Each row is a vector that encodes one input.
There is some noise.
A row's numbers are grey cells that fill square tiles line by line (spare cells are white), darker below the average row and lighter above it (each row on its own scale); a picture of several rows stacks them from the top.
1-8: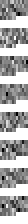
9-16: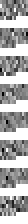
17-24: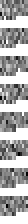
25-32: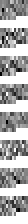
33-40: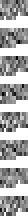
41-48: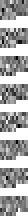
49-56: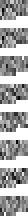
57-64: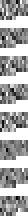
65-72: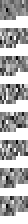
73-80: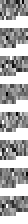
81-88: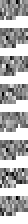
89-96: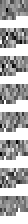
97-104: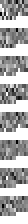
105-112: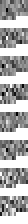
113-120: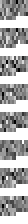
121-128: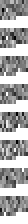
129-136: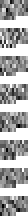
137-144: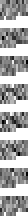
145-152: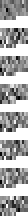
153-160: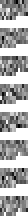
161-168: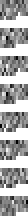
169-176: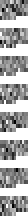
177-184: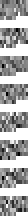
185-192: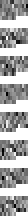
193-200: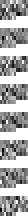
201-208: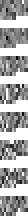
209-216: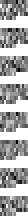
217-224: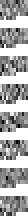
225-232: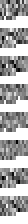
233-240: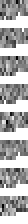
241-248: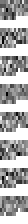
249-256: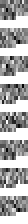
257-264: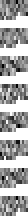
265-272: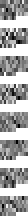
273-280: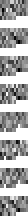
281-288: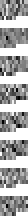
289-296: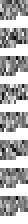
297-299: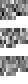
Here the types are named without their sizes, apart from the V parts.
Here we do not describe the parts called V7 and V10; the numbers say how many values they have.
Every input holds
either a node of a tree, a true/false value and a value of V10, or a value of V7.
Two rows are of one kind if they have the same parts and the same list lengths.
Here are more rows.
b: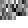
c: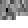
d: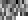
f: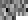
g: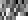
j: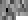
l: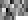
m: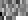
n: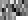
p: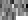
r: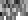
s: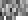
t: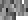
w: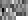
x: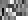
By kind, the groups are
b, d, g, m, n, r, s, w, x
c, f, j, l, p, t

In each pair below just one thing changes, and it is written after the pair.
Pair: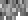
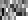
the true/false value
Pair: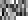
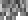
the true/false value
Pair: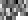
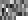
the true/false value
